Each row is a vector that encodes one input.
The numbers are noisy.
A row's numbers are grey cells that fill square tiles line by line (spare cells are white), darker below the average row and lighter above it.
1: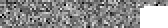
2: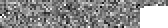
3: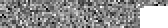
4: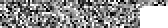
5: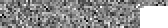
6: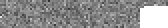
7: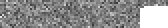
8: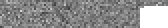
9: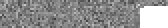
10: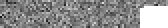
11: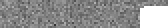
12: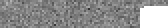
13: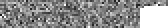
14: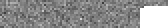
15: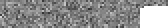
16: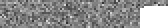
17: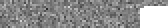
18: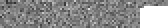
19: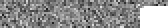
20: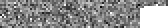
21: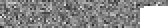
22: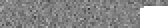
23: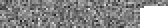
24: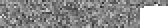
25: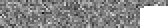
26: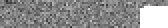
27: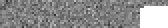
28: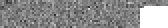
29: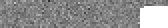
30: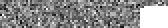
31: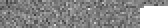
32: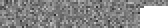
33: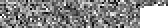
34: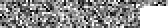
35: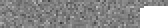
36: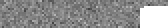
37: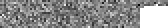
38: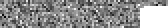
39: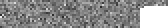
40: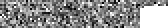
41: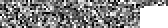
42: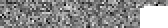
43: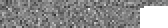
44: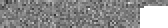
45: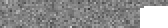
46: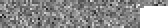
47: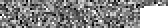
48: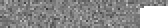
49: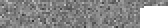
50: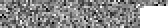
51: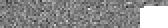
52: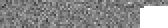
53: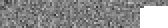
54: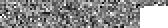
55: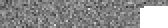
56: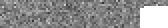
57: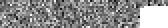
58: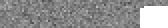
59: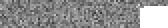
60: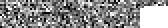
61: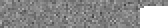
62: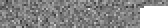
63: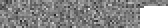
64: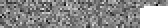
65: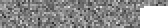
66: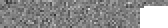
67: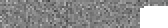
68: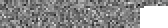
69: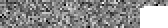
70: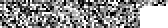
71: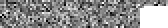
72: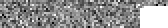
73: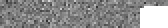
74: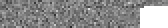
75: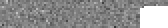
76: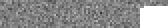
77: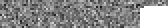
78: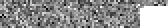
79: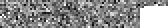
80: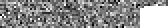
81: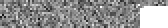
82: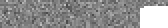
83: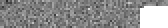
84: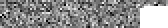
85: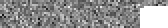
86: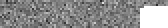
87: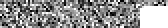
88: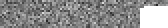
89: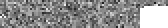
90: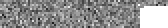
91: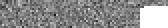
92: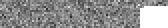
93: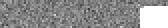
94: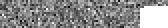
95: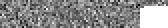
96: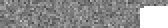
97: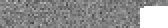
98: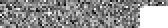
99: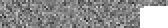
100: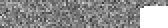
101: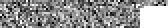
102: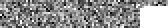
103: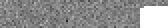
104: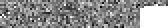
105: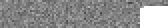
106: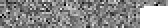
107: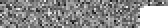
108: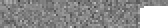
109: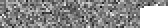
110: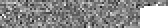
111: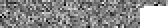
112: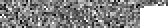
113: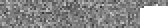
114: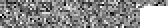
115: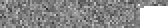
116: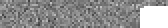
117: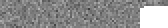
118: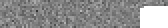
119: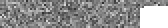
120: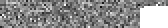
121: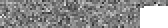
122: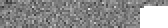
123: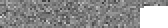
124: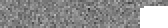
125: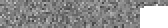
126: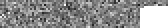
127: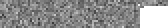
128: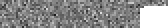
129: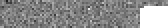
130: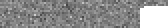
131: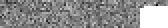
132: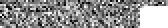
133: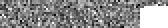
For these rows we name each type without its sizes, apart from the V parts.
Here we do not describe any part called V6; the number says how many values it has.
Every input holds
a list of items, each a point on a line and a value of V6.
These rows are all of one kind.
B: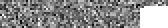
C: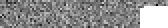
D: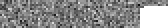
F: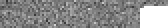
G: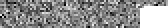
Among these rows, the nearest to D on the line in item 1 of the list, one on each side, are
C and G.
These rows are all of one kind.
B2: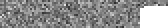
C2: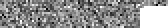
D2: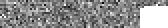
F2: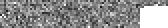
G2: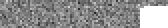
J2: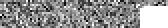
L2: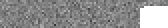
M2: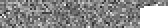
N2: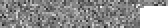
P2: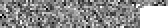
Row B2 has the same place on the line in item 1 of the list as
C2, F2 and M2.
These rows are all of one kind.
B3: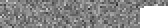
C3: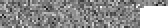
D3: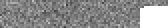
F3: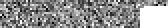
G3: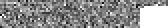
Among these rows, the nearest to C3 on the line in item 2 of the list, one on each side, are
F3 and G3.
